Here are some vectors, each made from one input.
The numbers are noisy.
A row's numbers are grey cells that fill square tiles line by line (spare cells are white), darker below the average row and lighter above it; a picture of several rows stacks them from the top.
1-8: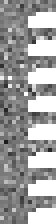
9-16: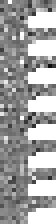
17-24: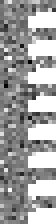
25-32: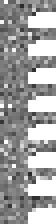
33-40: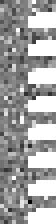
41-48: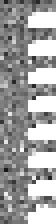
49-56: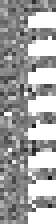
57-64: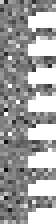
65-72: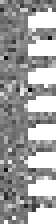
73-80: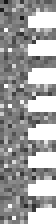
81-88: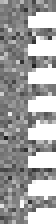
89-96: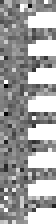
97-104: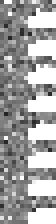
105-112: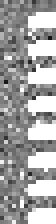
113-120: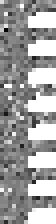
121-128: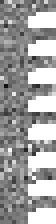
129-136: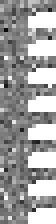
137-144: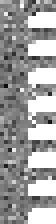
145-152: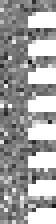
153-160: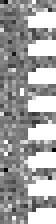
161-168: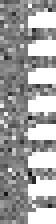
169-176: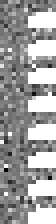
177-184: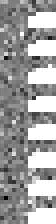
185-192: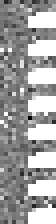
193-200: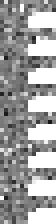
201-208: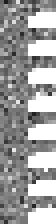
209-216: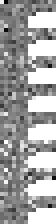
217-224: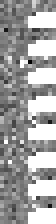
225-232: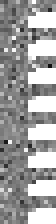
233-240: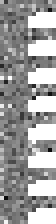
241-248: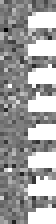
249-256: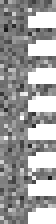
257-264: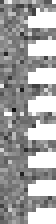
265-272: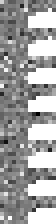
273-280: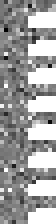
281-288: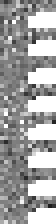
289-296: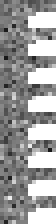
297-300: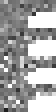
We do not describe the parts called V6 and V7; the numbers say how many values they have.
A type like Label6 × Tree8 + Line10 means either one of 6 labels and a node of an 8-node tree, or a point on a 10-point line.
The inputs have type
(Bool × V6 + Label5) × V7.
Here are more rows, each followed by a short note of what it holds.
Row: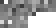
one of 5 labels and a value of V7
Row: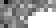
a true/false value, a value of V6 and a value of V7
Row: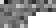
a true/false value, a value of V6 and a value of V7
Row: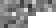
a true/false value, a value of V6 and a value of V7
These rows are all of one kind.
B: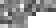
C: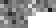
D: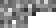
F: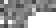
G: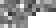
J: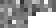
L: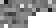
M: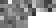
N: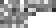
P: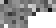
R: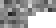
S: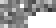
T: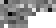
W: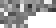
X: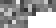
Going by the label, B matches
G, N, S and W.
